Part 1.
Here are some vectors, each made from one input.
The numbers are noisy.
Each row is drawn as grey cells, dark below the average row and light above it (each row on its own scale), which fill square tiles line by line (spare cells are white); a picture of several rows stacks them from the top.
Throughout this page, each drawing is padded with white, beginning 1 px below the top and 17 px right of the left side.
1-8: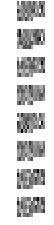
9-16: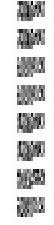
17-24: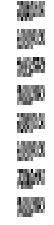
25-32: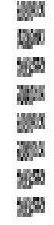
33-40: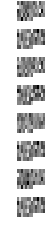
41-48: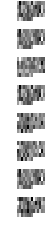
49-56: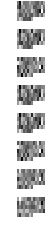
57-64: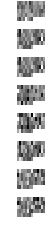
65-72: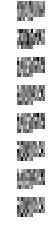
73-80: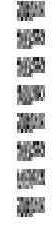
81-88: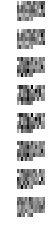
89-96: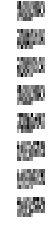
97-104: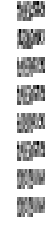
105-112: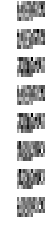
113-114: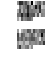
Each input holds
either a point on a 9-point circle, or a fixed value.
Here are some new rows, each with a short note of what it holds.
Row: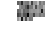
a point on a 9-point circle
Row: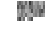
a fixed value
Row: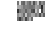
a point on a 9-point circle
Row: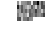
a point on a 9-point circle
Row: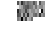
a point on a 9-point circle
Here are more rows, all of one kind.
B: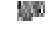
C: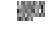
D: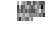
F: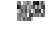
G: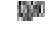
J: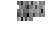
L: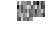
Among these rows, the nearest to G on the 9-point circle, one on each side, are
B and J.
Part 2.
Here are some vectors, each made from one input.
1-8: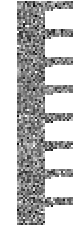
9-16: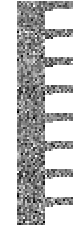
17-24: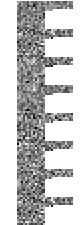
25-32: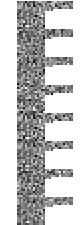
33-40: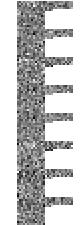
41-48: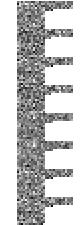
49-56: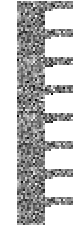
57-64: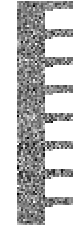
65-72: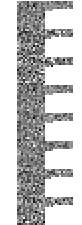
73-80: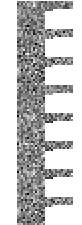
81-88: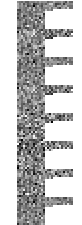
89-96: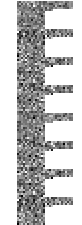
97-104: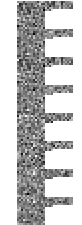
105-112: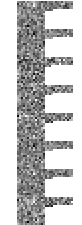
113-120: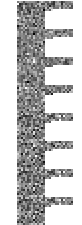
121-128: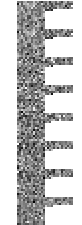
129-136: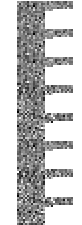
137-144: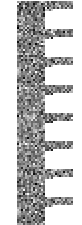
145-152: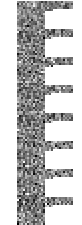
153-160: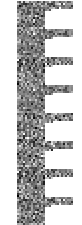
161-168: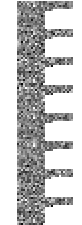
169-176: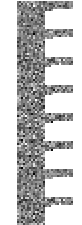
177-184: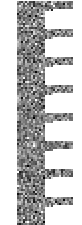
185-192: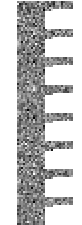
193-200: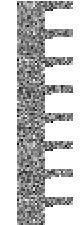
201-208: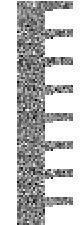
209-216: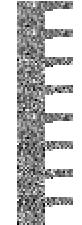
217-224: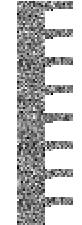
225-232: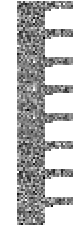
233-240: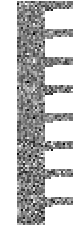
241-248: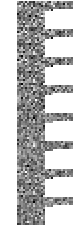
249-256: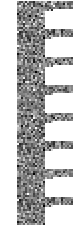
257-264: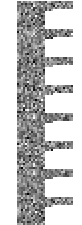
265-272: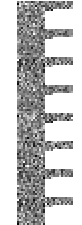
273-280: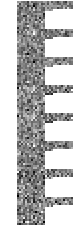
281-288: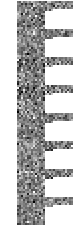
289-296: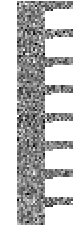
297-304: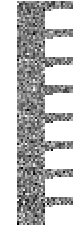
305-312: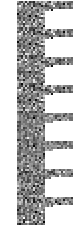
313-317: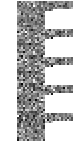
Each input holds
a point on a 13-point circle.
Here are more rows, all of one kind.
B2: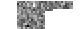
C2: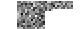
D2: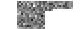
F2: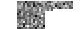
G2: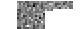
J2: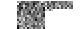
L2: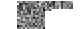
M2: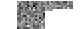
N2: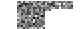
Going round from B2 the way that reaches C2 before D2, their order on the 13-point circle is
B2, F2, G2, M2, J2, L2, N2, C2, D2.
